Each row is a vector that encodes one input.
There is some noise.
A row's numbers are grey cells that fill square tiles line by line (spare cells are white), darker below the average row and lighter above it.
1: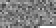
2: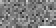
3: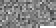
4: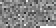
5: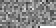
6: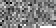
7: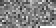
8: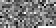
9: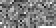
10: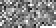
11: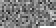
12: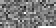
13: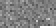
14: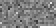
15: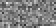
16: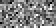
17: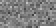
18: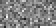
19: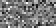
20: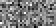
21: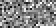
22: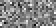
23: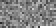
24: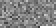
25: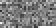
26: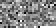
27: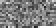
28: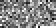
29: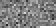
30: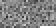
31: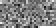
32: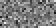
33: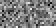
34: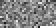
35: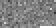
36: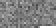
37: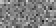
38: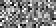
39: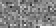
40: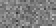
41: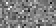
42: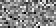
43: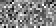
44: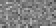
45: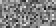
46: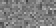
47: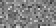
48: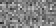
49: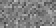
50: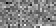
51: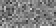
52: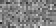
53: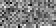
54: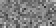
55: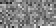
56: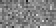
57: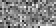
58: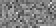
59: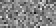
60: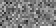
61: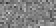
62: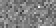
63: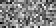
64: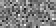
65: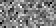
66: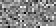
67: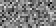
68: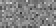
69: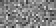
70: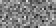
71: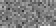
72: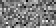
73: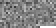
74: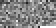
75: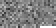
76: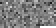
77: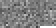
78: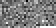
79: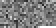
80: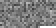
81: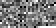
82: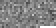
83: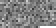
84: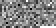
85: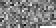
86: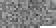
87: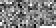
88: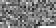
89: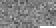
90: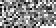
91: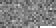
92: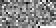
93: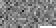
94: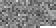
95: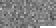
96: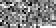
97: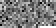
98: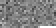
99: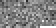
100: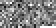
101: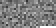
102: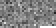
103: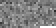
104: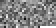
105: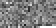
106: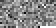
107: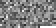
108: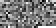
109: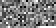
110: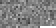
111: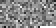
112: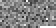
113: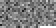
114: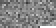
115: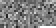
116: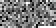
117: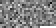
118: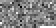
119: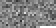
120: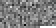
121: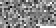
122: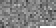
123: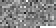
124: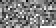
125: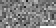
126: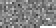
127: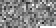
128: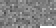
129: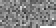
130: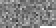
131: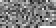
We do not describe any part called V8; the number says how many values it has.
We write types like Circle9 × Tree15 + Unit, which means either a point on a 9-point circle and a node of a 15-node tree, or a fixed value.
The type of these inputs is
Bool × (Circle9 + Unit) × V8.
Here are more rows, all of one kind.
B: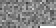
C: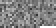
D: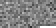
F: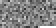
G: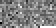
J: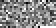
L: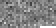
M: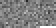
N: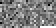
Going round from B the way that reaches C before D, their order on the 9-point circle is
B, C, L, M, D, F, J, G, N.
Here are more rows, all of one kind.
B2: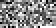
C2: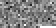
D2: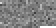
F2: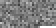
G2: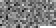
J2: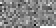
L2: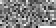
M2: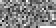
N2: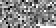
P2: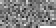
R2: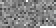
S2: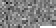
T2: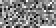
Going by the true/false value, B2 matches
C2, G2, N2 and S2.
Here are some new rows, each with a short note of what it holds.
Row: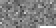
a true/false value and a value of V8
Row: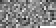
a point on a 9-point circle, a true/false value and a value of V8
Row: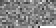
a true/false value and a value of V8
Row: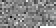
a true/false value and a value of V8
